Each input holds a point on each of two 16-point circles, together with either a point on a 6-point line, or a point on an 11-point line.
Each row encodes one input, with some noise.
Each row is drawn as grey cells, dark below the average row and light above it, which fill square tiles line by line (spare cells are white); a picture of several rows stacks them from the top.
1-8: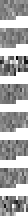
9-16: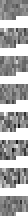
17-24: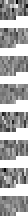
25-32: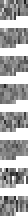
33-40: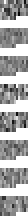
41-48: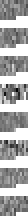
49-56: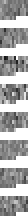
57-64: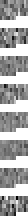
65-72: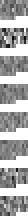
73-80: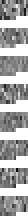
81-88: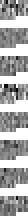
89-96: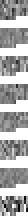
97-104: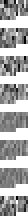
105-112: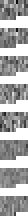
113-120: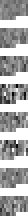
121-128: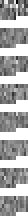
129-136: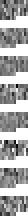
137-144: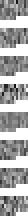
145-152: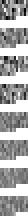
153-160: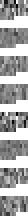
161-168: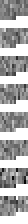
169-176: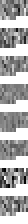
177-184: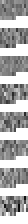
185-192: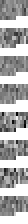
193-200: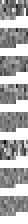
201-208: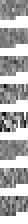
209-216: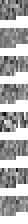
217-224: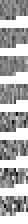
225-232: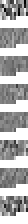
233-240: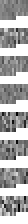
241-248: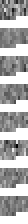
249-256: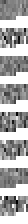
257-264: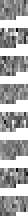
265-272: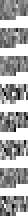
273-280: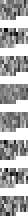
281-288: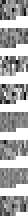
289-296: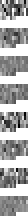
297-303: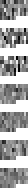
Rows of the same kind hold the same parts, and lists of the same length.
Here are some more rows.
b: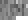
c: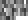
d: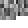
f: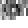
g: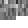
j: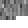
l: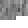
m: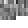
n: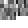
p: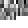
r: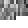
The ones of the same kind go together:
b, l, p, r
c, d, f, g, j, m, n

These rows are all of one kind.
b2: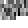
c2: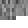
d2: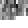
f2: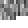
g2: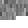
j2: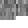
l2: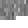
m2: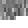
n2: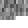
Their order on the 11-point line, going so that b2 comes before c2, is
b2, c2, m2, f2, n2, d2, l2, j2, g2.
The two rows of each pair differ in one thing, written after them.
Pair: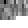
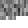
the place on one of the two 16-point circles
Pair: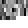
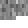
the place on the 6-point line
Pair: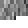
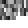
the place on one of the two 16-point circles
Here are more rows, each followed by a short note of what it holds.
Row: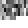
a point on each of two 16-point circles and a point on an 11-point line
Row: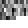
a point on each of two 16-point circles and a point on an 11-point line
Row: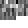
a point on each of two 16-point circles and a point on an 11-point line
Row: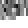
a point on each of two 16-point circles and a point on an 11-point line
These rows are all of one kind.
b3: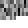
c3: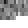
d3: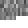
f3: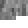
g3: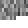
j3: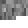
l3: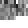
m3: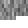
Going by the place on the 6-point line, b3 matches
f3 and l3.
